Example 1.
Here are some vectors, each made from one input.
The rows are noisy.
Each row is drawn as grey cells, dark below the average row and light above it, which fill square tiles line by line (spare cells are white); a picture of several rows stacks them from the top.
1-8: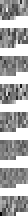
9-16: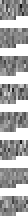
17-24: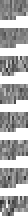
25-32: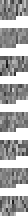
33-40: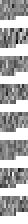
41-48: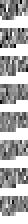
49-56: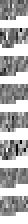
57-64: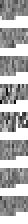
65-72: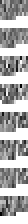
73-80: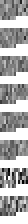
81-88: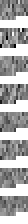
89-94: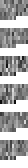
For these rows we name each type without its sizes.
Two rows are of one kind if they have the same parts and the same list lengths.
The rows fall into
2 kinds.
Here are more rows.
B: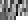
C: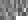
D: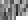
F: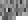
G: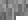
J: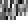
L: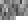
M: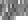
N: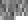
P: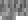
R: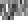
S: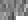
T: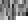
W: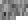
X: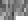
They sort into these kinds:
B, D, F, G, L, M, T, W
C, J, N, P, R, S, X

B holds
a point on a circle and a point on a line.
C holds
a point on a line.
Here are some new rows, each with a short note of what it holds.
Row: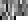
a point on a circle and a point on a line
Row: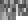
a point on a line
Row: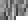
a point on a circle and a point on a line
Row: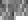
a point on a line
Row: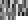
a point on a circle and a point on a line
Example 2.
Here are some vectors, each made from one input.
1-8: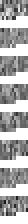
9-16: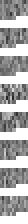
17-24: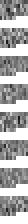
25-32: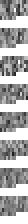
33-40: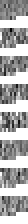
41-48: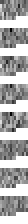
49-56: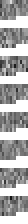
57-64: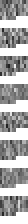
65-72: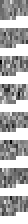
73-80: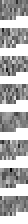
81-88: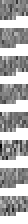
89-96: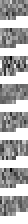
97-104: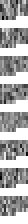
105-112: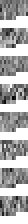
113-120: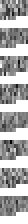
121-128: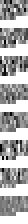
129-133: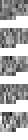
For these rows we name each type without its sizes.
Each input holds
a true/false value, together with either a fixed value, or a node of a tree.
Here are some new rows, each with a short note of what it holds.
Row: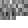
a true/false value
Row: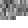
a node of a tree and a true/false value
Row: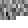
a true/false value
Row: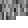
a node of a tree and a true/false value
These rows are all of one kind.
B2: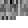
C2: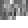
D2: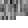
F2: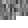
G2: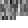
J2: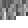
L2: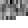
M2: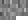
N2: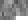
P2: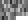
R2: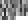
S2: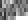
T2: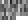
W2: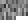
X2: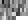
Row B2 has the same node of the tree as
D2, G2, T2 and W2.
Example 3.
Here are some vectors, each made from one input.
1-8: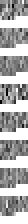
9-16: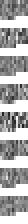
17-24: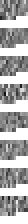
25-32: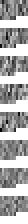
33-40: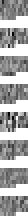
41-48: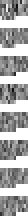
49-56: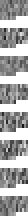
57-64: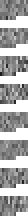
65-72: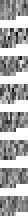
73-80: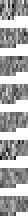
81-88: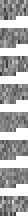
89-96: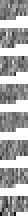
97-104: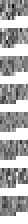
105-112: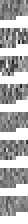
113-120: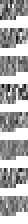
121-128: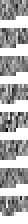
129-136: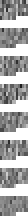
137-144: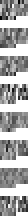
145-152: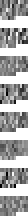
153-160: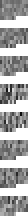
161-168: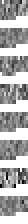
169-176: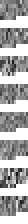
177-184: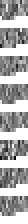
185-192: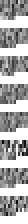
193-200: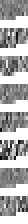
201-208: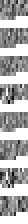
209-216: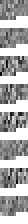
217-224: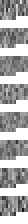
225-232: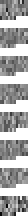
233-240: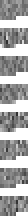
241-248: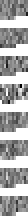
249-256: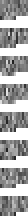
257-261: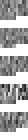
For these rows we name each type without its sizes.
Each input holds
a point on each of two circles.
